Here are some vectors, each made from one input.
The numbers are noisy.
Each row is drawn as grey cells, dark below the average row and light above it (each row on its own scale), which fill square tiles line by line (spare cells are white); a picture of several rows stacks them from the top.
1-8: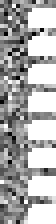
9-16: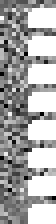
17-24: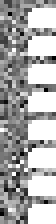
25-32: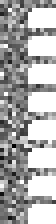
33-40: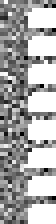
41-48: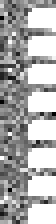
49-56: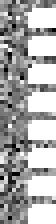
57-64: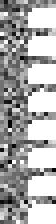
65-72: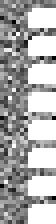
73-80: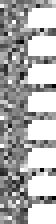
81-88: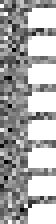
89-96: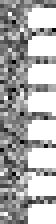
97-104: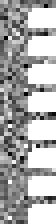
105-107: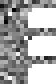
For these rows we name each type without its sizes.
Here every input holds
either a label and a true/false value, or a point on a line.
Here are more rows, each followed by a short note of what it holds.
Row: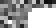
a point on a line
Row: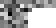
a label and a true/false value
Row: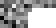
a label and a true/false value
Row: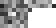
a label and a true/false value
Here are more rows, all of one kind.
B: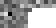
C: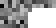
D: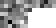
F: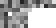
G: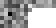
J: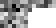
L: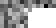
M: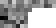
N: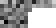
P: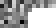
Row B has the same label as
C, M, N and P.
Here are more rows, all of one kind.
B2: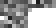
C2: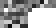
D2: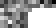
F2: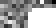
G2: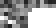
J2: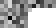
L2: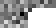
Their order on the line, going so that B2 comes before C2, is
F2, G2, B2, J2, D2, C2, L2.
